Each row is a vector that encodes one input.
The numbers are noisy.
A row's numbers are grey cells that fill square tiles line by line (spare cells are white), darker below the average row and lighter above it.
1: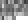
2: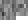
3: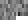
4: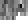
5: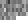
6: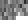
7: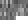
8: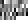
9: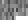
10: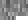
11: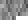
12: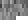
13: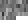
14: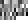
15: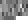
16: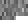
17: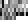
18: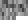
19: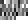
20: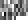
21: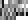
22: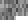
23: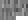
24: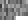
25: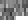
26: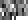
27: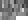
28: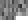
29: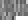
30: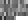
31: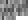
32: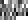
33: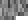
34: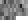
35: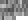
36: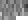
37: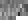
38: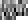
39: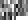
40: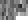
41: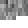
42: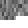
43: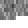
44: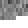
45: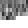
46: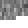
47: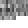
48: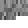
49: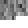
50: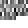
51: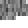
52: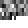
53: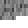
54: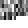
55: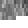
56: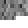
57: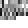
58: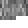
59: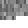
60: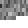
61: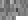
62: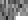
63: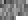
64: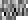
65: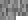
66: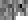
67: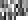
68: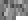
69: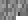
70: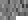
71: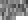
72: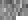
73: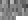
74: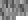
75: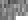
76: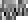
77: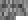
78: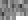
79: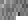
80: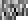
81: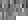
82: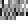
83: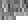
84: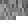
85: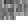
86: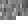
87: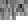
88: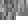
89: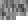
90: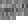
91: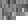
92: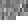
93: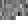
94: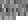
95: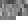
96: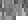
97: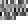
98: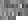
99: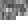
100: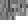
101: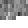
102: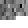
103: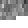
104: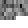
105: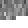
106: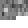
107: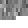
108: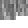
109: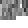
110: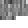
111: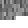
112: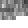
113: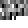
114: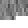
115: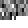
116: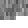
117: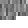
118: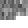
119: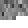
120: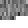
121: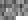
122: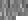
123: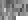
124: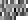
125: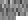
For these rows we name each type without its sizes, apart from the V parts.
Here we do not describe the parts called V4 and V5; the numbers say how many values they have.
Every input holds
either a point on a line, or three true/false values, a value of V4 and a value of V5.
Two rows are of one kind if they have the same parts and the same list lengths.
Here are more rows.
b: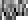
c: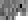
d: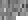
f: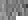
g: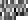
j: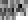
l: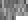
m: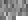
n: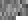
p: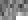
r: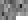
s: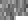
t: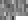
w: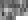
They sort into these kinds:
b, g
c, d, f, j, l, m, n, p, r, s, t, w

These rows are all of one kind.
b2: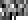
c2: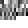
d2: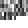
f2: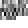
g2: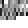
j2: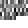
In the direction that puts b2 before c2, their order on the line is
b2, d2, j2, f2, c2, g2.
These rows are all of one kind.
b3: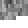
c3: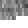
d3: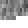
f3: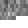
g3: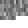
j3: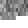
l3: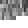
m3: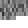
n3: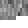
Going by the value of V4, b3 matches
c3, g3 and n3.
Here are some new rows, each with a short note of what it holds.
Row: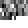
a point on a line
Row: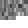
three true/false values, a value of V4 and a value of V5
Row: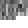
three true/false values, a value of V4 and a value of V5
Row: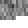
three true/false values, a value of V4 and a value of V5
